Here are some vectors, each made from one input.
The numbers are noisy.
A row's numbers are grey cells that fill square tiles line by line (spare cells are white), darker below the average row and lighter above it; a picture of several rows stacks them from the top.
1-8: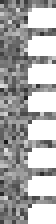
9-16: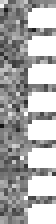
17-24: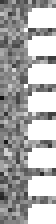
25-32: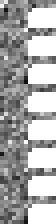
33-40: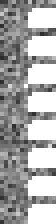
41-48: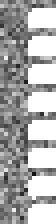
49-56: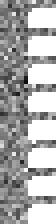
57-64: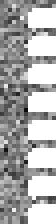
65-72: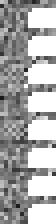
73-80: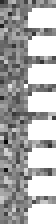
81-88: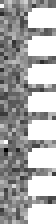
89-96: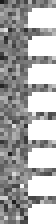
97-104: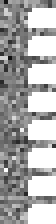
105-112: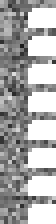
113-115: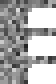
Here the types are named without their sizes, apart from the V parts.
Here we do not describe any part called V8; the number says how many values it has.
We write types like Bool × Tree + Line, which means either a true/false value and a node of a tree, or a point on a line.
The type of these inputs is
(Circle + Unit) × V8 + Tree.
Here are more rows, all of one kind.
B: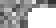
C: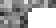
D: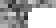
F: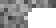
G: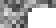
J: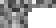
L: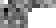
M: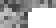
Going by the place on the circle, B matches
C and G.
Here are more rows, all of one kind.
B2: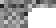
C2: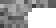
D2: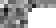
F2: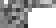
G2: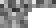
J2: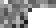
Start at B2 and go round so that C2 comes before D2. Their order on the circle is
B2, J2, C2, D2, F2, G2.
